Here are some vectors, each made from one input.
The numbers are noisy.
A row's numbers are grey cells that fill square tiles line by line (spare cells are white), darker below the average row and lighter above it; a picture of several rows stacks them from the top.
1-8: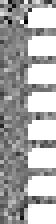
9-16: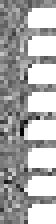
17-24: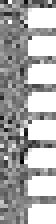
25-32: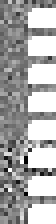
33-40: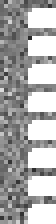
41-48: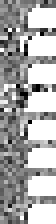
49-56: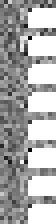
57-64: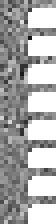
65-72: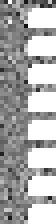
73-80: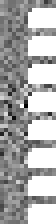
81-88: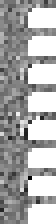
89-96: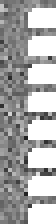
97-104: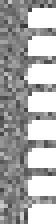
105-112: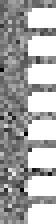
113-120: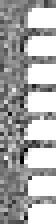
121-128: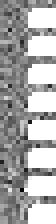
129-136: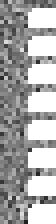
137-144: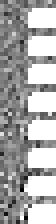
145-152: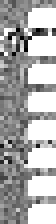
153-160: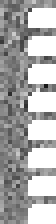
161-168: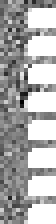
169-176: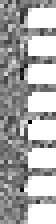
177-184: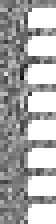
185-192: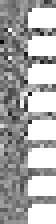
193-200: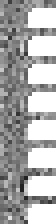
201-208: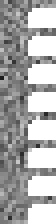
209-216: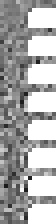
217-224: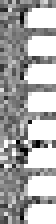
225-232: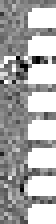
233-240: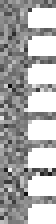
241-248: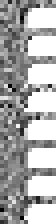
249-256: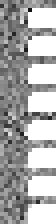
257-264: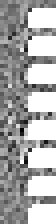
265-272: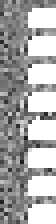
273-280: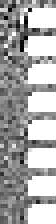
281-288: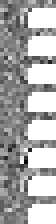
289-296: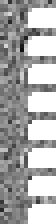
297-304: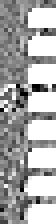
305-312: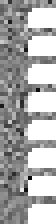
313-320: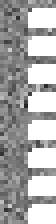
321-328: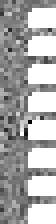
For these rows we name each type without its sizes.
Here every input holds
either a point on each of two circles, or a fixed value.
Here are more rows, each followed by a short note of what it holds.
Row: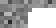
a point on each of two circles
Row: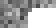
a point on each of two circles
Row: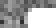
a point on each of two circles
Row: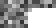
a point on each of two circles
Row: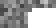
a point on each of two circles
